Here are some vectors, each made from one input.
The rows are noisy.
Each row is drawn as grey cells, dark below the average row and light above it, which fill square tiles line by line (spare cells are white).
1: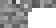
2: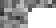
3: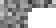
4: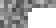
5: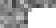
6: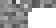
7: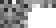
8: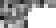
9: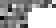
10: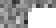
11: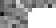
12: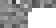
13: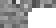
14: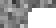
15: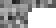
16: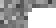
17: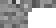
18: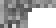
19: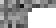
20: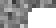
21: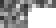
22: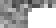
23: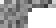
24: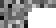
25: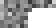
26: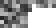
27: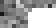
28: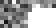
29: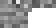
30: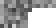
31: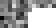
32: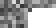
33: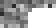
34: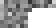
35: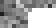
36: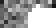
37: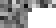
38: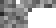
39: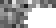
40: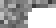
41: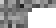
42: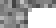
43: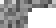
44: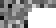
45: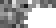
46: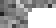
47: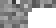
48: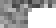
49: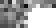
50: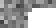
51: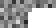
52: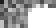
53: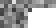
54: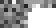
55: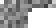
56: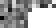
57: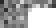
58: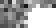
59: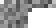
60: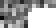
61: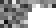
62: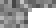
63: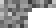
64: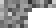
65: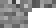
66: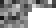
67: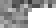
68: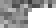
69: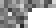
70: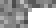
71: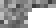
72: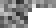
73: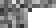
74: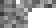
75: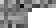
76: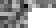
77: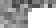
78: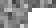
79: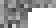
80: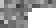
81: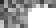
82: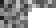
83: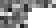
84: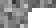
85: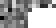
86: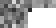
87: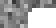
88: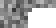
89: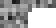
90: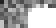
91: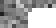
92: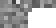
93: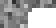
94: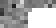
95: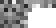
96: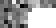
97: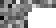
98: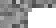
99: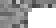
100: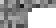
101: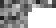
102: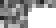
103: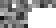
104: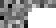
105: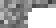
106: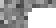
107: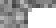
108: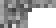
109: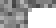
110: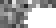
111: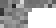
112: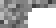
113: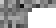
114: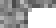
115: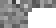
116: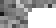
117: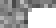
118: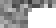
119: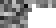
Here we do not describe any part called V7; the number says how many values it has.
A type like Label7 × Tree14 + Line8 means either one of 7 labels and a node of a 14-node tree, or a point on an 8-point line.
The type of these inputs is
Circle6 × (Line5 + V7).
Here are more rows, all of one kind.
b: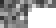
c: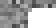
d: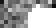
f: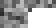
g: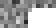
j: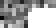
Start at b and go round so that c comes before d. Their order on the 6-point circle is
b, j, g, c, f, d.
